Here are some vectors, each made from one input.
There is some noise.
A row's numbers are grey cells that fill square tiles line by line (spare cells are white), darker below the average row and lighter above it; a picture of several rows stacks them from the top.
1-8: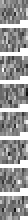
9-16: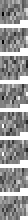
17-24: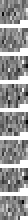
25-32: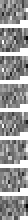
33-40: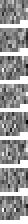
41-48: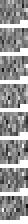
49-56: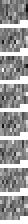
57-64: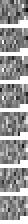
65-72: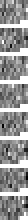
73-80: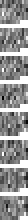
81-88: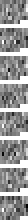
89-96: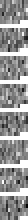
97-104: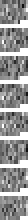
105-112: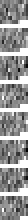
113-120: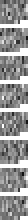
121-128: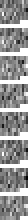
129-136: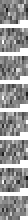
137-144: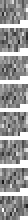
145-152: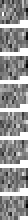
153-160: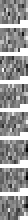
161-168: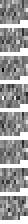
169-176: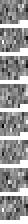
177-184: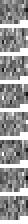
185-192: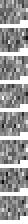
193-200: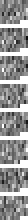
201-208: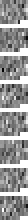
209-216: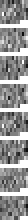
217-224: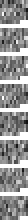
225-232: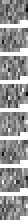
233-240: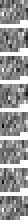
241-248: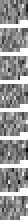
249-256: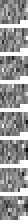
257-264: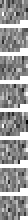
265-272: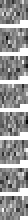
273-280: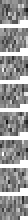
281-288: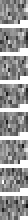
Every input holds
a true/false value, together with either a point on a 6-point line, or a point on a 9-point line.
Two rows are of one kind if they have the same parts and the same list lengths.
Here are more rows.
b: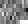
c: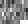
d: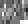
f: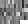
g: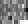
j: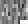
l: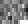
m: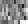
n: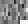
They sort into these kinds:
b, c, d, j, m, n
f, g, l

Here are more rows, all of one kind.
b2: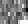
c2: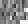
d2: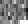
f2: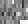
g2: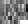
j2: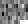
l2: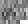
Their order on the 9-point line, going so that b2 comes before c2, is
b2, l2, j2, c2, d2, f2, g2.
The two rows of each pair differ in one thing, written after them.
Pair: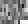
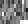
the true/false value
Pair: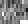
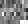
the place on the 6-point line
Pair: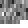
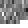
the place on the 6-point line
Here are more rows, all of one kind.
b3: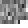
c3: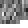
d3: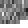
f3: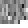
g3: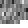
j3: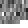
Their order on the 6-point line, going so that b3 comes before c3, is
f3, g3, j3, b3, c3, d3.
